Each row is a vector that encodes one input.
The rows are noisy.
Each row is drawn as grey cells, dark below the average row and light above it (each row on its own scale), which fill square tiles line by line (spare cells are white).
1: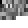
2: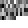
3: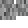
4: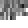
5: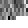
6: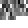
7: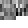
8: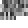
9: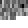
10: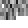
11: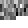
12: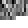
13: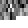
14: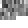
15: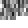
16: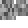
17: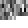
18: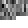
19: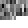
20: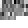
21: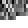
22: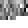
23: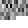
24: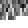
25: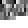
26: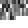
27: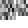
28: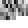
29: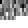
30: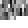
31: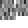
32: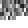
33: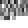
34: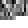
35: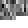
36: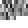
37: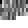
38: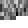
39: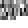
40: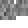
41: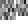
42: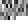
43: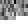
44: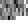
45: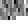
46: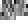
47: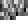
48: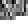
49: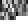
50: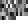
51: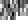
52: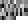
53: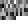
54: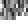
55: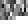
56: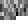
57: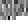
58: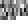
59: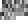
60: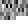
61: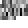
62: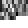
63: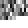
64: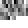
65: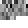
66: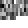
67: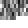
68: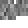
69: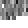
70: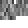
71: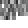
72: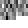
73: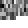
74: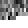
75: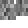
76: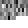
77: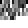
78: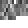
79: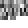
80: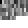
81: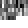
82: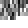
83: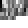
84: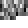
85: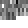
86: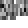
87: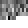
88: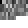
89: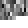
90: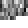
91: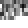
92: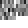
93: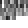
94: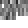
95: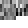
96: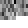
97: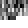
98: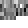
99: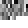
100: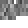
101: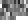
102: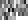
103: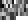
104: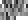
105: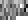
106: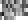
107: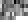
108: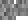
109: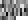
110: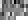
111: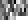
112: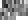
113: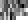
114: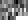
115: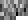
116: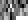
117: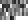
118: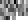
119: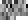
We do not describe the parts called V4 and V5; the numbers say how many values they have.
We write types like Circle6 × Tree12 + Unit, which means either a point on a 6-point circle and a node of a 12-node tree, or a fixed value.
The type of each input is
(Bool × V5 + V4) × Line6.
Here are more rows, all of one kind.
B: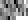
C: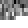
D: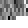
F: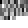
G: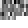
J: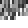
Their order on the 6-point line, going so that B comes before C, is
G, D, B, C, J, F.
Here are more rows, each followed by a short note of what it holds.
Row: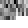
a point on a 6-point line, a true/false value and a value of V5
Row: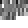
a point on a 6-point line, a true/false value and a value of V5
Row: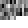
a point on a 6-point line and a value of V4
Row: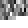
a point on a 6-point line and a value of V4
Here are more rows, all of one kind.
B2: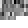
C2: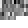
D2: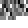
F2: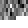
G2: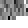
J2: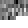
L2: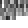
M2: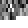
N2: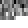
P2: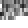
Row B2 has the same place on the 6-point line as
C2 and G2.
